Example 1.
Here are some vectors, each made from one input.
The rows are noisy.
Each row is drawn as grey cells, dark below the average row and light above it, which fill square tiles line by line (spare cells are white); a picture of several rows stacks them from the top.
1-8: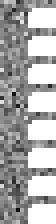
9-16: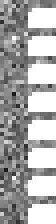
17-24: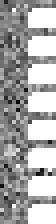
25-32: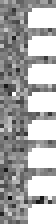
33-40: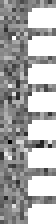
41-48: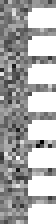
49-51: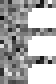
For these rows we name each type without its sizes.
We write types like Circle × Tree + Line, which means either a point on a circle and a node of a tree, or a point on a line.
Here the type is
Circle + Unit.
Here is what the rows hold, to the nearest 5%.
About 90% of them hold a point on a circle. The rest hold a fixed value.
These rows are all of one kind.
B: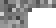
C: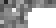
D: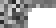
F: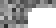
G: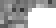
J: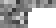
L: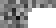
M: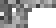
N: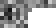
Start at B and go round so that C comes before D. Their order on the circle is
B, M, C, G, F, J, L, D, N.
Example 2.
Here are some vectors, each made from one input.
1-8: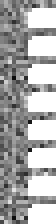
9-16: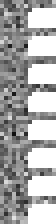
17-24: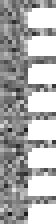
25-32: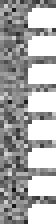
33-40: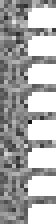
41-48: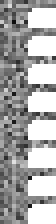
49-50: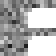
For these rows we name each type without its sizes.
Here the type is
Tree.
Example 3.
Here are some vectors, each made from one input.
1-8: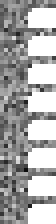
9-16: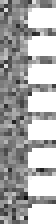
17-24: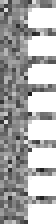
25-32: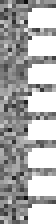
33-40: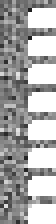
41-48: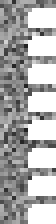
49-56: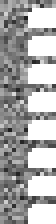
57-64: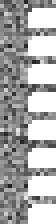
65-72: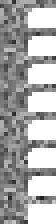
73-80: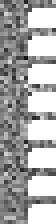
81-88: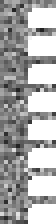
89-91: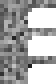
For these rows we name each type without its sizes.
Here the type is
Tree.
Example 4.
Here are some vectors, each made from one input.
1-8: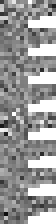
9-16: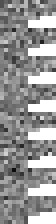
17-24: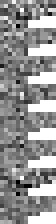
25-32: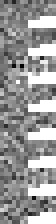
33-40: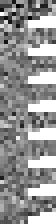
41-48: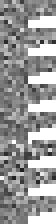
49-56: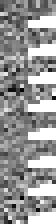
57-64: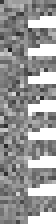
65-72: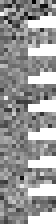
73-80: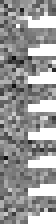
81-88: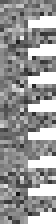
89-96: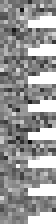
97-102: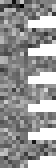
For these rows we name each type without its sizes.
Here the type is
Tree.
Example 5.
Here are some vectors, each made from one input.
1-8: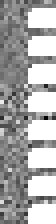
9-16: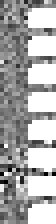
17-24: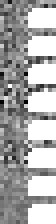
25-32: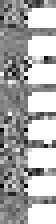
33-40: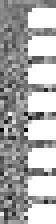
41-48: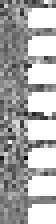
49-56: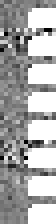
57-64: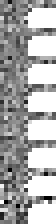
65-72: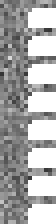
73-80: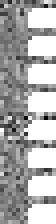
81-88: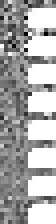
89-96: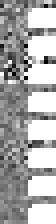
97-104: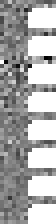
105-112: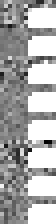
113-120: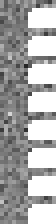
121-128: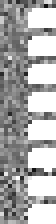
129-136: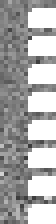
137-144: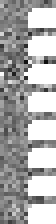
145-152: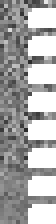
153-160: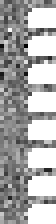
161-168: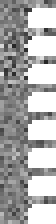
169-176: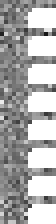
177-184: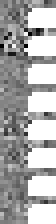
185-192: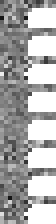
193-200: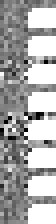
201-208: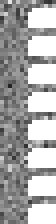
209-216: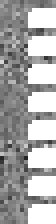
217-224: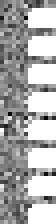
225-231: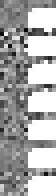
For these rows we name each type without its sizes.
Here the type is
Tree + Unit.
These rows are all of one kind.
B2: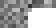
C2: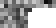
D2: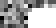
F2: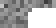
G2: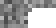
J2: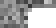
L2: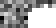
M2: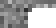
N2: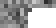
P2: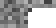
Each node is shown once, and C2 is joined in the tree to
B2, M2 and N2.
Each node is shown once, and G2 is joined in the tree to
P2.
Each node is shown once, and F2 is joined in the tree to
J2.
